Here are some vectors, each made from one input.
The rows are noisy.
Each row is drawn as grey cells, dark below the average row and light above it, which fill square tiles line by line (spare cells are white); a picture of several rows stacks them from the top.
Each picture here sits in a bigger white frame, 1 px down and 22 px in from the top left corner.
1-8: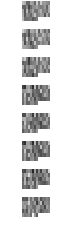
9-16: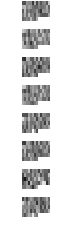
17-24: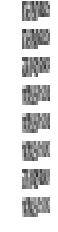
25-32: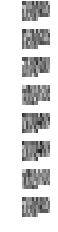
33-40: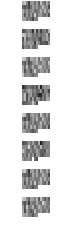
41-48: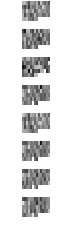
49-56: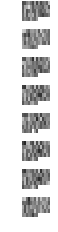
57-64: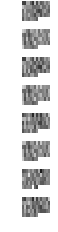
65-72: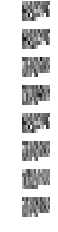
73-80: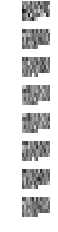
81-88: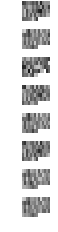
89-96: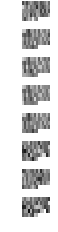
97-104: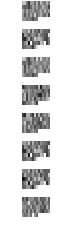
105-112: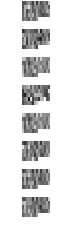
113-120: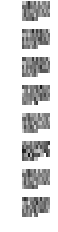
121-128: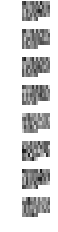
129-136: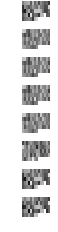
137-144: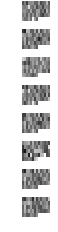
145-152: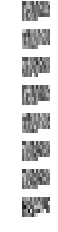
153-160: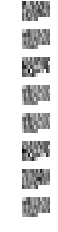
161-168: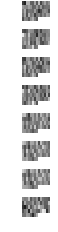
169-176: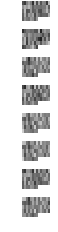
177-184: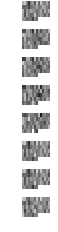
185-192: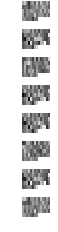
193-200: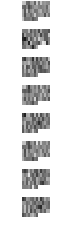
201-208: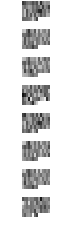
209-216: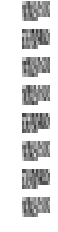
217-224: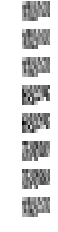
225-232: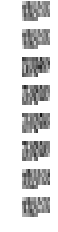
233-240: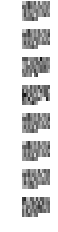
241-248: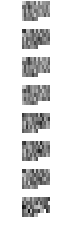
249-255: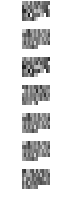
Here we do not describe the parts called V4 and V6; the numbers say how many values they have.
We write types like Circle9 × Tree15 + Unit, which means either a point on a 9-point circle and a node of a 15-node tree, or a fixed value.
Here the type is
Bool × Circle9 + Line5 + (Line7 + V4) × V6.
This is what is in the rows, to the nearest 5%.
About 40% of them hold a point on a 9-point circle and a true/false value. About 15% of them hold a point on a 5-point line. The rest hold a value of V6, together with either a point on a 7-point line, or a value of V4.
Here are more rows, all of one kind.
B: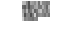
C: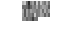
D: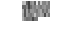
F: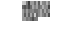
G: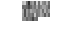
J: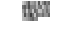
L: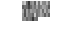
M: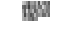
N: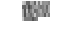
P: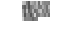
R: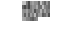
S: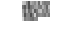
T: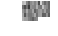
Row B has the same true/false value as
J, R, S and T.
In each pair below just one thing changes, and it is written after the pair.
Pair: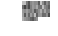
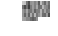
the true/false value
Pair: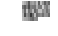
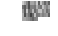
the true/false value
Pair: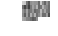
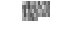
the place on the 9-point circle
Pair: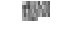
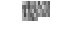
the place on the 9-point circle
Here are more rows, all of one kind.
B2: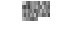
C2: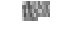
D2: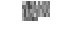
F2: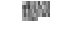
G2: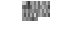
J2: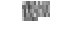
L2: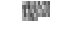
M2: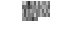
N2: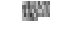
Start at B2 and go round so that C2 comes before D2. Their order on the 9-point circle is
B2, F2, L2, N2, C2, J2, D2, M2, G2.
